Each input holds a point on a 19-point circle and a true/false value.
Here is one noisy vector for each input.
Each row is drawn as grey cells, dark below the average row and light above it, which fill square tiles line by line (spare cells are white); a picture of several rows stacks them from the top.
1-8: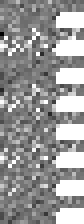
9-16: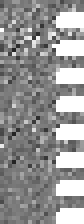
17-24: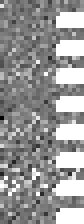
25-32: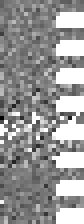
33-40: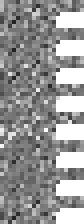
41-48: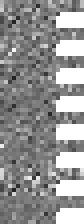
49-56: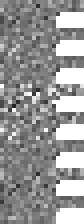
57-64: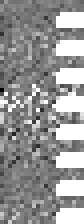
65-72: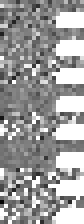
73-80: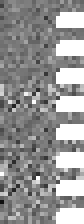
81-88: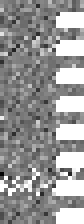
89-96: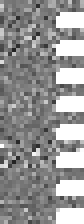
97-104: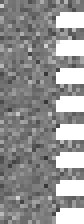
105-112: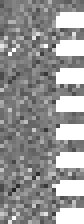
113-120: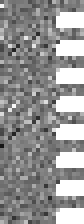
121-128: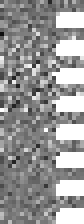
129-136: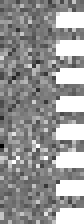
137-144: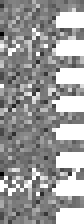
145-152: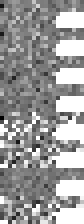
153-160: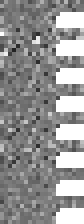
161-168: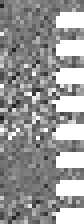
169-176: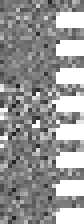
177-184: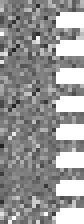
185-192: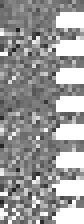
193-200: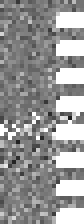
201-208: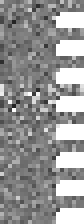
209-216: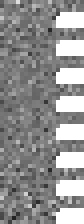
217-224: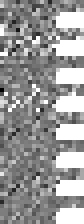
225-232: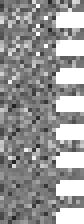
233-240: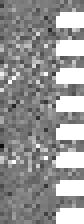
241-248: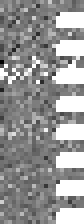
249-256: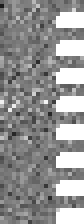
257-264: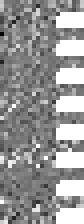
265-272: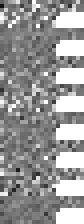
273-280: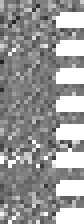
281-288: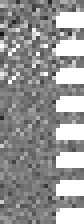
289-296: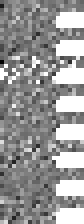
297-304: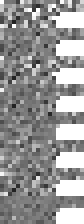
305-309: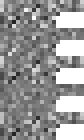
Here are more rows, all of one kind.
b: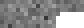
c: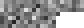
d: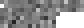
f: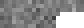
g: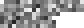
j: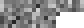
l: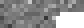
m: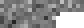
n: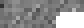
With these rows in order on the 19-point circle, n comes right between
f and m.
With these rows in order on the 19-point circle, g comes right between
b and l.
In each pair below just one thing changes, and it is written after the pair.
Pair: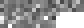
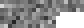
the place on the 19-point circle
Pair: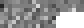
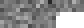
the true/false value
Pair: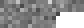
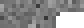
the place on the 19-point circle
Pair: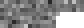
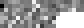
the true/false value
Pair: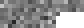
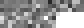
the place on the 19-point circle
